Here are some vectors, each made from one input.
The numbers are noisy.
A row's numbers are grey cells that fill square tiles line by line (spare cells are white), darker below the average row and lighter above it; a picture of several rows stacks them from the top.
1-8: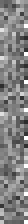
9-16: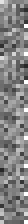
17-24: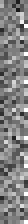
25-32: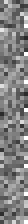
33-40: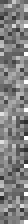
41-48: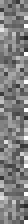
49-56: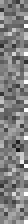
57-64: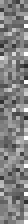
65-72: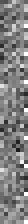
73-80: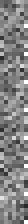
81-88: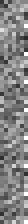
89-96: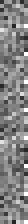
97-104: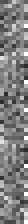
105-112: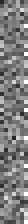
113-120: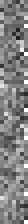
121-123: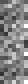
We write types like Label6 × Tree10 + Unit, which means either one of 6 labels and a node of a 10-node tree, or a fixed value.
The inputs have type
Circle11.
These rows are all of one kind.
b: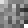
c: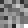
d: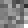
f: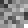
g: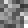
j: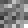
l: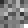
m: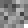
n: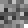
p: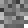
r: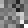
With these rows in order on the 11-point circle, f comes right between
j and m.
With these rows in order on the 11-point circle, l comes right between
c and m.
